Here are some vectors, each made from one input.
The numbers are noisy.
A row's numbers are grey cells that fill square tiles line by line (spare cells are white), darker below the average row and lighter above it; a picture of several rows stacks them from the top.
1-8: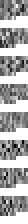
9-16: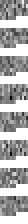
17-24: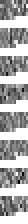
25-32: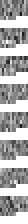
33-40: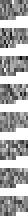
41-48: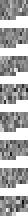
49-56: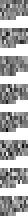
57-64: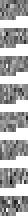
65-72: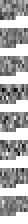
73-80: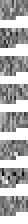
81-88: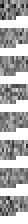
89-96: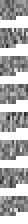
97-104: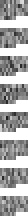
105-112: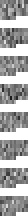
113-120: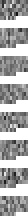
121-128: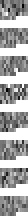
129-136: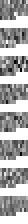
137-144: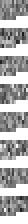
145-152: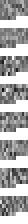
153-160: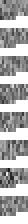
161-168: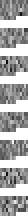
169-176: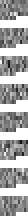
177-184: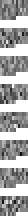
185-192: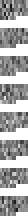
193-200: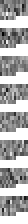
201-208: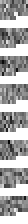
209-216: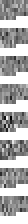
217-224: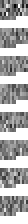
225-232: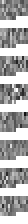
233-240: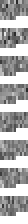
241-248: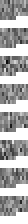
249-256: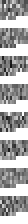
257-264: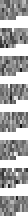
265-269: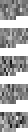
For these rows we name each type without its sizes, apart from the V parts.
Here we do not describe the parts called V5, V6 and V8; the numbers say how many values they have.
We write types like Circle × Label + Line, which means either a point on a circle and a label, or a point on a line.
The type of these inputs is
List(Line) × V8 + V5 × V6.
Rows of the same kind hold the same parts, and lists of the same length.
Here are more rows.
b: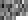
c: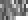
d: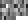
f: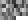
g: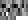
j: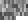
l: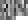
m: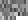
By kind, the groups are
b, g
c
d, f, m
j
l

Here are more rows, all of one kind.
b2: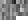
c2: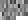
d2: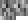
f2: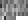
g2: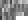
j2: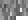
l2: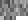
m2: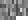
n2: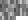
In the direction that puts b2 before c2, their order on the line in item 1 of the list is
m2, b2, j2, d2, c2, f2, l2, n2, g2.
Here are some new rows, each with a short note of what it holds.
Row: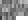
a value of V8, together with a list of two items
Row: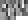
a value of V8, together with a list of one item
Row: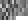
a value of V8, together with the empty list
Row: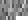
a value of V8, together with a list of one item
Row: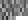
a value of V8, together with the empty list
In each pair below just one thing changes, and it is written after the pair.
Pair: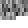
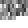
the value of V6
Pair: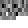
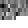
the value of V5
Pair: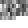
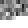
the value of V5
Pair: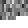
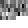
the value of V6
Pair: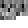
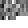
the value of V6
